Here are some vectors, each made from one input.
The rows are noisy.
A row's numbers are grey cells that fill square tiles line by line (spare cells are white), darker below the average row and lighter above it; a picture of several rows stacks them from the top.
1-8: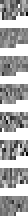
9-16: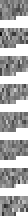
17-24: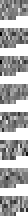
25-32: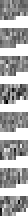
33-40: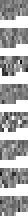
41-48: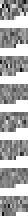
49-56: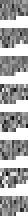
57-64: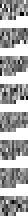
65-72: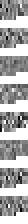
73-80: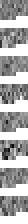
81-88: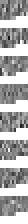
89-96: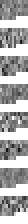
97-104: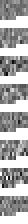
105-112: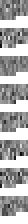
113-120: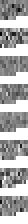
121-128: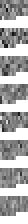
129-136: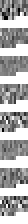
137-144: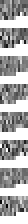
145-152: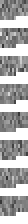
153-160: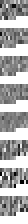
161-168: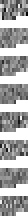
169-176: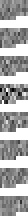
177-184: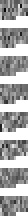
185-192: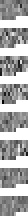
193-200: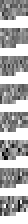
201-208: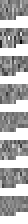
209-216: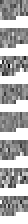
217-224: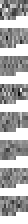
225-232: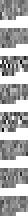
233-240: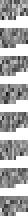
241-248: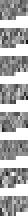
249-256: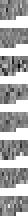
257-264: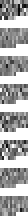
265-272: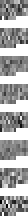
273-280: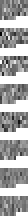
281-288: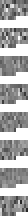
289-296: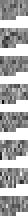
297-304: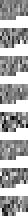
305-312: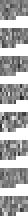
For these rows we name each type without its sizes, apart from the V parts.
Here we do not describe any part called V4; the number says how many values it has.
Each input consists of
a point on a line, together with either a point on each of two circles, or a list of values of V4.
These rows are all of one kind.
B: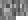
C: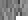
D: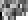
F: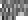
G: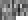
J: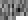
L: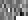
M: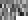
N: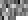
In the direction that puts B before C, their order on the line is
M, G, B, N, L, C, F, J, D.
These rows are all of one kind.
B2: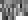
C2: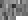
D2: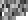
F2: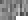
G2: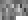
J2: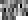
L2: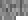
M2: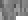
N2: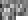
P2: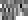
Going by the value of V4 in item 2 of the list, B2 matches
C2 and N2.
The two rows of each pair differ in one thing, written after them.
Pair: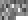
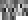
the place on the line
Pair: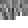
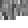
the value of V4 in item 2 of the list
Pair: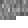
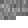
the value of V4 in item 2 of the list
